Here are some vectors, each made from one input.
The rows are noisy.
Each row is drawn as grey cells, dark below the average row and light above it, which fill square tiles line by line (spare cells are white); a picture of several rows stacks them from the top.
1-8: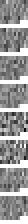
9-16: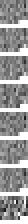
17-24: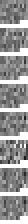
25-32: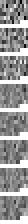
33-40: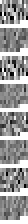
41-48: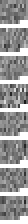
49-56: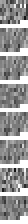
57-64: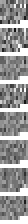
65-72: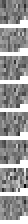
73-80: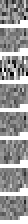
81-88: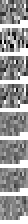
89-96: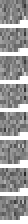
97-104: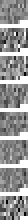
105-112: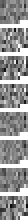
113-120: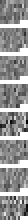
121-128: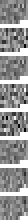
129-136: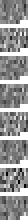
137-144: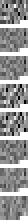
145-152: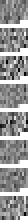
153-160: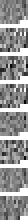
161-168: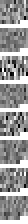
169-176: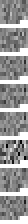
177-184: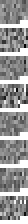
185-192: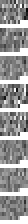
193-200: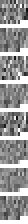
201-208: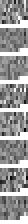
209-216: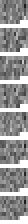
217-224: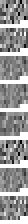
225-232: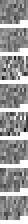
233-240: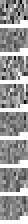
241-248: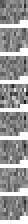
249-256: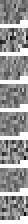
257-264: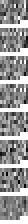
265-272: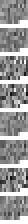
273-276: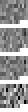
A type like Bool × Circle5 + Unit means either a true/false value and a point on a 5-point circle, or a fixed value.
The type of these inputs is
Bool × Bool × Bool × Bool + Tree12 + Unit.
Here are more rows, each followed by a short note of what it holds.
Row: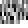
a fixed value
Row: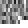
a node of a 12-node tree
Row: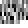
a fixed value
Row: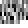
a fixed value
